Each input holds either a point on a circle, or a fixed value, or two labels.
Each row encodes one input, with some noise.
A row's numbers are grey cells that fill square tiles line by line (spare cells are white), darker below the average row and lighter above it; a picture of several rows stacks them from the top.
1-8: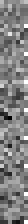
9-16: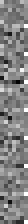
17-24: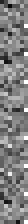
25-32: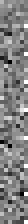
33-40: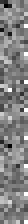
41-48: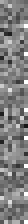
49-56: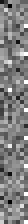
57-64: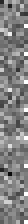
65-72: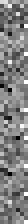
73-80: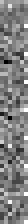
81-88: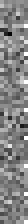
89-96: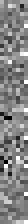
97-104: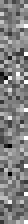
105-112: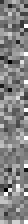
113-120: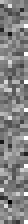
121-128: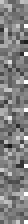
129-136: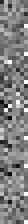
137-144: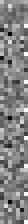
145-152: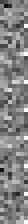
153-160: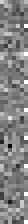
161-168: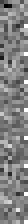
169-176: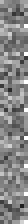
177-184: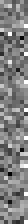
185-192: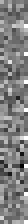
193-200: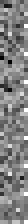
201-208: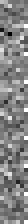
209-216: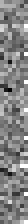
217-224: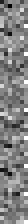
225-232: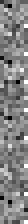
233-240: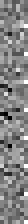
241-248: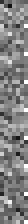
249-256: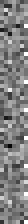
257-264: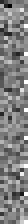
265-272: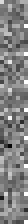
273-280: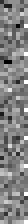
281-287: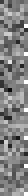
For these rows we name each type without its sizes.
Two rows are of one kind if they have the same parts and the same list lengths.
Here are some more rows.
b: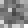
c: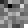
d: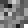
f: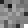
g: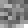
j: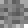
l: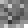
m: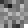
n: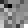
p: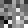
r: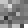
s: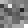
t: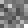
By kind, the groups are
b, g, j, l, r, s, t
c, d, f, m, n
p

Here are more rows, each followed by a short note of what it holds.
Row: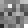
a point on a circle
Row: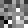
a fixed value
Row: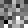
a fixed value
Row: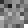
two labels
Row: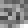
a point on a circle
